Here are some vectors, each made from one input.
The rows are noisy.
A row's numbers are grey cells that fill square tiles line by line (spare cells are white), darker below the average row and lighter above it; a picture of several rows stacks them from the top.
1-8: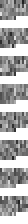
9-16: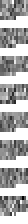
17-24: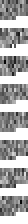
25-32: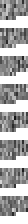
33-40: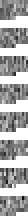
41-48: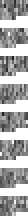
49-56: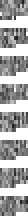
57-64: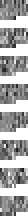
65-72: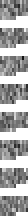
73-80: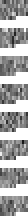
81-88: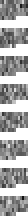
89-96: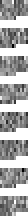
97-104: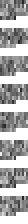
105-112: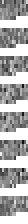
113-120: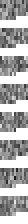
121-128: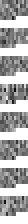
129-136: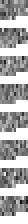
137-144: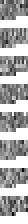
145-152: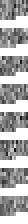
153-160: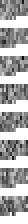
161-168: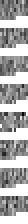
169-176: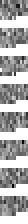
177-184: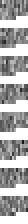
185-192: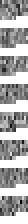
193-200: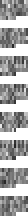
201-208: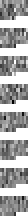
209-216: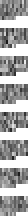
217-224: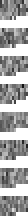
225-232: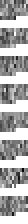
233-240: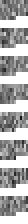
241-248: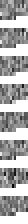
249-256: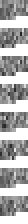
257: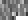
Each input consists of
either a point on a 16-point circle, or a node of each of two 13-node trees.
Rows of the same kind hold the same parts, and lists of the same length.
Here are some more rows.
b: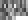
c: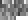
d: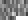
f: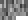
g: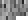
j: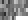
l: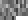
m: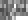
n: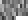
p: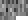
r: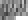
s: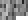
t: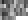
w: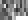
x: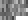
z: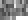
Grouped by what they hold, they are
b, d, f, j, l, m, n, p, r, t, w, x, z
c, g, s

